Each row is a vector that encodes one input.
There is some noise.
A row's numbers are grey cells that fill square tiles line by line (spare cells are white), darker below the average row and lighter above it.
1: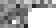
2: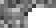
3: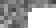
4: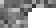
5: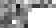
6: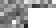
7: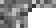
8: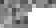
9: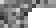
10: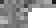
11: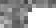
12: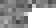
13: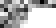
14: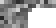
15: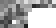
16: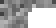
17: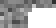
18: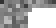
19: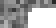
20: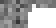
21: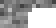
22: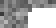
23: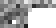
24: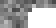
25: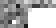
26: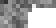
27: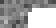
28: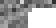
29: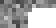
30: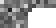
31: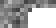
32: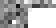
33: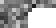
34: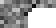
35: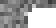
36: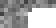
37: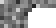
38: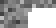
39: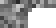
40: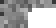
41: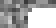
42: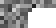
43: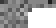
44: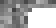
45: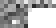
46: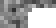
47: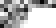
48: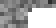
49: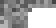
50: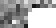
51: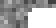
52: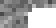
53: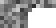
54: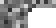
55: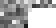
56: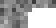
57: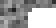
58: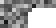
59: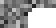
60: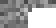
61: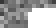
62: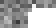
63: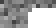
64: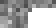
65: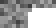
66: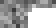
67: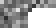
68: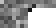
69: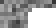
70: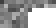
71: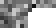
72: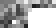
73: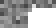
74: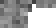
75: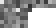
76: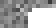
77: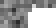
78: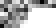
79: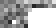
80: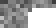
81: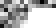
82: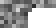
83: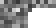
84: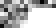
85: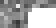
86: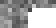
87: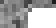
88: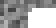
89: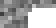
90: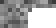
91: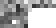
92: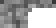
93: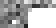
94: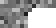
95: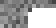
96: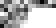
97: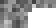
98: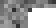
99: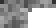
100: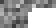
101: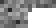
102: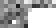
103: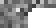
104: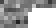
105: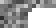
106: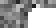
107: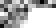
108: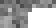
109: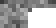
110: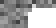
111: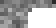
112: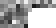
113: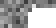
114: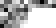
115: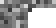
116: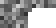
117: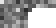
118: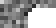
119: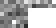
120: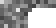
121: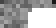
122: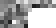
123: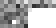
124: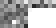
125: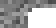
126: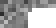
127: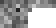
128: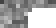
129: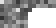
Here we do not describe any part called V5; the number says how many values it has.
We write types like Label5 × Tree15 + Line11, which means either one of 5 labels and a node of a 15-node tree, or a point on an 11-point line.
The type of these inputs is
List3(Bool × V5).
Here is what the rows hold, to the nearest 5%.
All of them are lists of up to three items, each a true/false value and a value of V5: about 5% are empty, 15% hold one, 25% two and 55% three.
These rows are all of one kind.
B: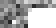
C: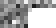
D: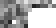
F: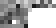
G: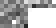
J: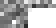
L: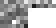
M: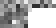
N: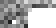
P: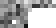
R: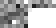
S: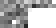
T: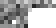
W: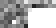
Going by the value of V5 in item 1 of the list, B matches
D, N and W.
